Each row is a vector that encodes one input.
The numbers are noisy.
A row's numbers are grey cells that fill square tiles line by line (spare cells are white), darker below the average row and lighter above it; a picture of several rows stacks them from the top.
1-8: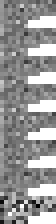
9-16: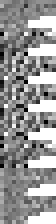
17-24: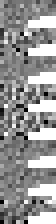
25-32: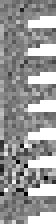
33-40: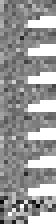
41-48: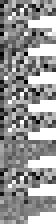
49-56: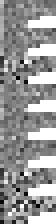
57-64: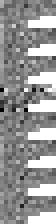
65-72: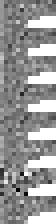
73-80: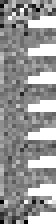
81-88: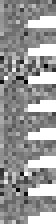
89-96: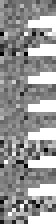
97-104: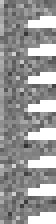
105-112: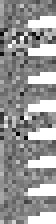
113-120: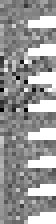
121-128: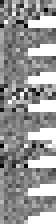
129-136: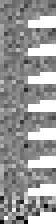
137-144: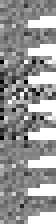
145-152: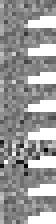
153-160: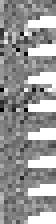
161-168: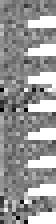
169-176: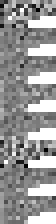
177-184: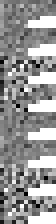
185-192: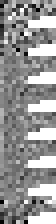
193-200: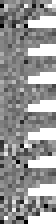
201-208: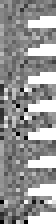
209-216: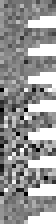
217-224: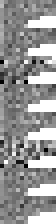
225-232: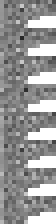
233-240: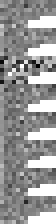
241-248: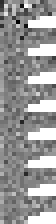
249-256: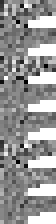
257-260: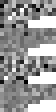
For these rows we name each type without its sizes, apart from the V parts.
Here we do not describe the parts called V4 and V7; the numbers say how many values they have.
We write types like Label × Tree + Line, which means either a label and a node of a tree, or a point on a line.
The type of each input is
Bool × (Line + V7) + V4.
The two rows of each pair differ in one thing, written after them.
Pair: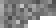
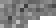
the true/false value
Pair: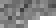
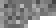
the true/false value
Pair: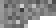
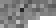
the true/false value
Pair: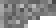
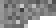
the place on the line
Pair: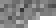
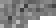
the place on the line
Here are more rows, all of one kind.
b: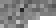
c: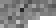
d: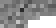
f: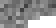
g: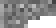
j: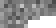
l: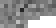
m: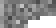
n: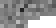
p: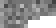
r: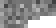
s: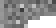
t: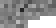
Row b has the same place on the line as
c, d and s.
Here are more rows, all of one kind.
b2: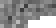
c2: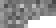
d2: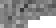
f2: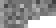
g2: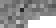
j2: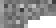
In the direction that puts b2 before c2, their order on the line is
b2, d2, j2, g2, c2, f2.
